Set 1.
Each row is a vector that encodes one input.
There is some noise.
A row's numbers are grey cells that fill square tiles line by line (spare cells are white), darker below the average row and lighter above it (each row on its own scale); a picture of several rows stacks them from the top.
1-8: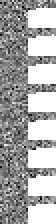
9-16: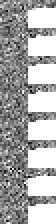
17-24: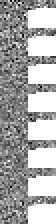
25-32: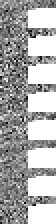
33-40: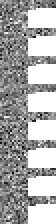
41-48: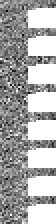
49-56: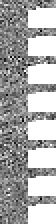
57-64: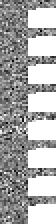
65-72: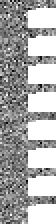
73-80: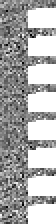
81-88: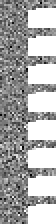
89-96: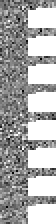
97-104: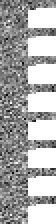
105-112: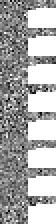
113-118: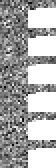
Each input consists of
either a point on a 10-point line, or a list of up to two points on a 7-point line.
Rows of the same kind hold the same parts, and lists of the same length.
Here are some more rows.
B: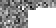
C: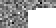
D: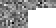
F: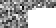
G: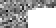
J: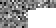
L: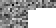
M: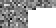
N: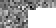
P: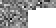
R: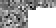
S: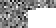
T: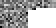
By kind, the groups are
B, N, R
C, D, M, P, T
F, G, J, S
L

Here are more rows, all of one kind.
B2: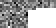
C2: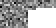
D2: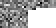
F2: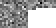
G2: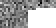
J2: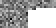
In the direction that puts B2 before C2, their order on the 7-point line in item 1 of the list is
F2, B2, G2, C2, J2, D2.
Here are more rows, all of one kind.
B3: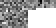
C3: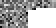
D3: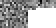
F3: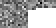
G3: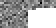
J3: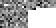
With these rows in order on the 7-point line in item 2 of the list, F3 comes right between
G3 and J3.
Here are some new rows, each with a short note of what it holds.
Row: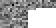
the empty list
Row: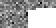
a list of two items
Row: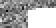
a point on a 10-point line
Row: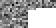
the empty list
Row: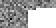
a list of two items
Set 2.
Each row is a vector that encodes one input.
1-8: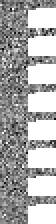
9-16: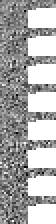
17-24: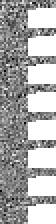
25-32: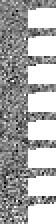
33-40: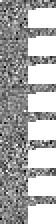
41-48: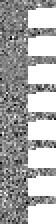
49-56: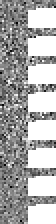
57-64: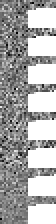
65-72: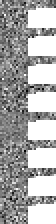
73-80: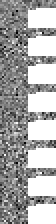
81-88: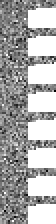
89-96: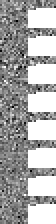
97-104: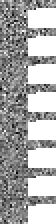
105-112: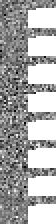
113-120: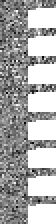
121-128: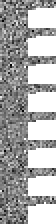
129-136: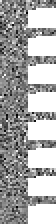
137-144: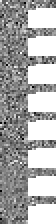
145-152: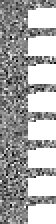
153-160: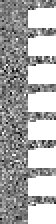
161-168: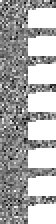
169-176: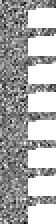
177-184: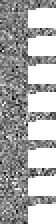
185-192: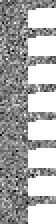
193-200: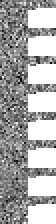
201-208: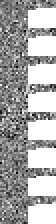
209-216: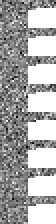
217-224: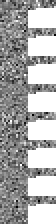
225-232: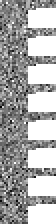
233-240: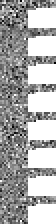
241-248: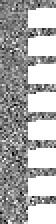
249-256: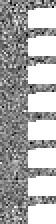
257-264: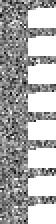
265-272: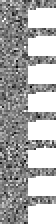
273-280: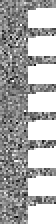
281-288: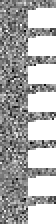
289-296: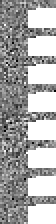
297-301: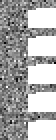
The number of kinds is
2.
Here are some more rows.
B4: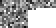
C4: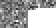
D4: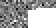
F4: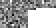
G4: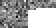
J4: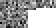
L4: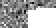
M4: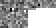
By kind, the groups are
B4, C4, D4, G4, L4
F4, J4, M4

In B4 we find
a point on an 8-point circle and a point on a 10-point line.
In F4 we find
a point on a 7-point line and a point on a 10-point line.
